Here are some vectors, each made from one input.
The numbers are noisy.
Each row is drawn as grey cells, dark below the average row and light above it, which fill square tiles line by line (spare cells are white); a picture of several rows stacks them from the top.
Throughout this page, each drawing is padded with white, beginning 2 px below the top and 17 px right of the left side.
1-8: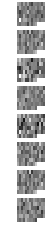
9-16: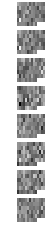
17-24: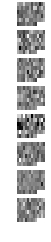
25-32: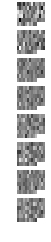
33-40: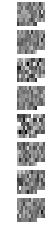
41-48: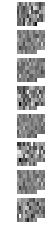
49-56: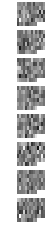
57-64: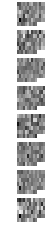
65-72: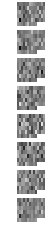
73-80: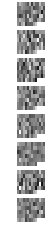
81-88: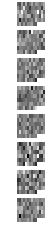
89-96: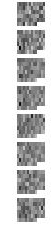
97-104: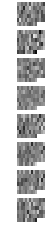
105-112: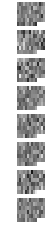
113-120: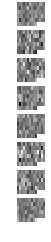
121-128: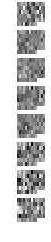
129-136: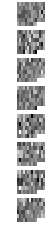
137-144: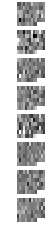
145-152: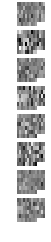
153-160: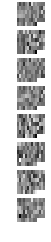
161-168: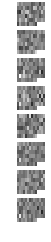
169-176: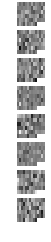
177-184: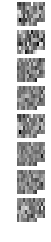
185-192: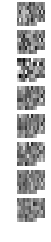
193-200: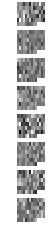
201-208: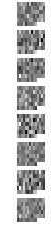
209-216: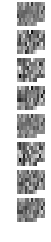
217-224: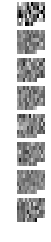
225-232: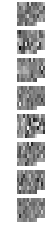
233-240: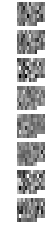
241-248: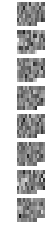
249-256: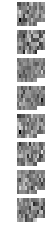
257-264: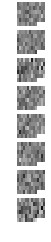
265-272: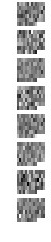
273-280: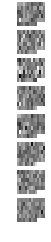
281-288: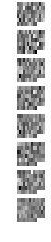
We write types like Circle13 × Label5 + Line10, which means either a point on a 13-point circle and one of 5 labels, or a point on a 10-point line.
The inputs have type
Bool × Label6.
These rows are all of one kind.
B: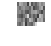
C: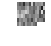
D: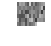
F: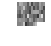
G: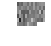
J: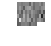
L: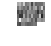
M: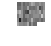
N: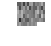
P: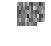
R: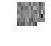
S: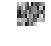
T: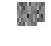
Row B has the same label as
D, J, L and R.
